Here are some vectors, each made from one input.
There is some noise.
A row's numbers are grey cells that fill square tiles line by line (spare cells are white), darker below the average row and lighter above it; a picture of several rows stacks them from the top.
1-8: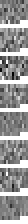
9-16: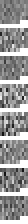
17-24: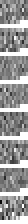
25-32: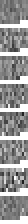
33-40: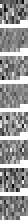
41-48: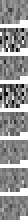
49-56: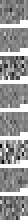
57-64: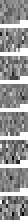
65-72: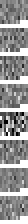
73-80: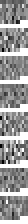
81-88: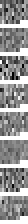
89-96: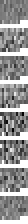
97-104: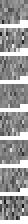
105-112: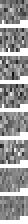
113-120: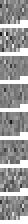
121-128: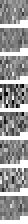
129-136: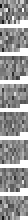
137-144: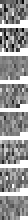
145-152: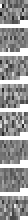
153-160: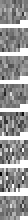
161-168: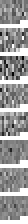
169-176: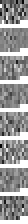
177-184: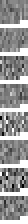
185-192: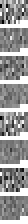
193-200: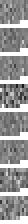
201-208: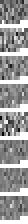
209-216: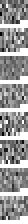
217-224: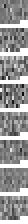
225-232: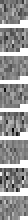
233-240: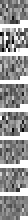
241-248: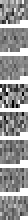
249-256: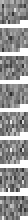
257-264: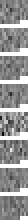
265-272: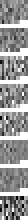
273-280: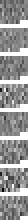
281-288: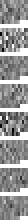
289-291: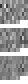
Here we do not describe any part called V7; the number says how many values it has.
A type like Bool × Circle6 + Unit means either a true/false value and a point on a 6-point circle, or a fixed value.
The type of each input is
Bool × Bool × Bool × (List2(V7) + Tree11) + Line6 + Line11.
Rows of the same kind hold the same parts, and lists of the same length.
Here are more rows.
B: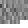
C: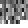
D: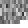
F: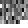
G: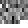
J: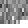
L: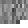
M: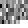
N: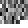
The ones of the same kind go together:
B, C
D, L
F
G, N
J
M

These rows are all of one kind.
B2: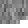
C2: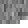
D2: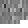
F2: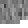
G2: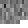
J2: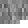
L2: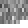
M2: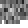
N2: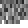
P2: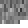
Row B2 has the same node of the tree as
C2, F2 and J2.
